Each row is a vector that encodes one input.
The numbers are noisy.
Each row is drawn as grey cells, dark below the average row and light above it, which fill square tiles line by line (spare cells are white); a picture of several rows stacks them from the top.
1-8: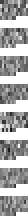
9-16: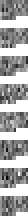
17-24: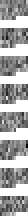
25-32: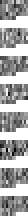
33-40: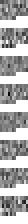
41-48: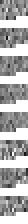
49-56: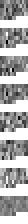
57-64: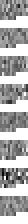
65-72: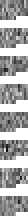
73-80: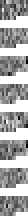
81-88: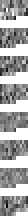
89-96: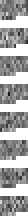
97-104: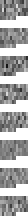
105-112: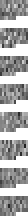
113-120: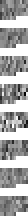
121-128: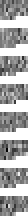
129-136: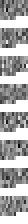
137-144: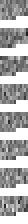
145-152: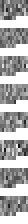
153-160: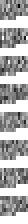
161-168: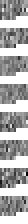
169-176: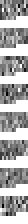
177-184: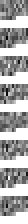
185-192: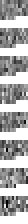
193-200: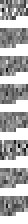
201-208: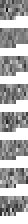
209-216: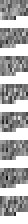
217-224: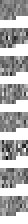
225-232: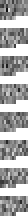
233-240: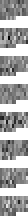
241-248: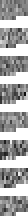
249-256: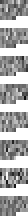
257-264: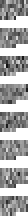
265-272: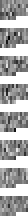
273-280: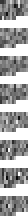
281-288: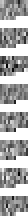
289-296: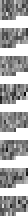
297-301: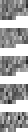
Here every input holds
either a point on a 7-point line and a node of a 9-node tree, or a node of a 16-node tree.
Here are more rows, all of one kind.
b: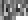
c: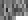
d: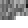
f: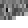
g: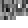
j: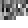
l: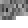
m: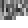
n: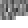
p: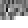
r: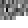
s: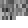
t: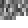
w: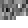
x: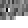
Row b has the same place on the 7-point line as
c, f, m and n.
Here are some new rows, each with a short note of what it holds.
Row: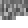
a point on a 7-point line and a node of a 9-node tree
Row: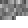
a node of a 16-node tree
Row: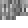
a node of a 16-node tree
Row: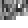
a point on a 7-point line and a node of a 9-node tree
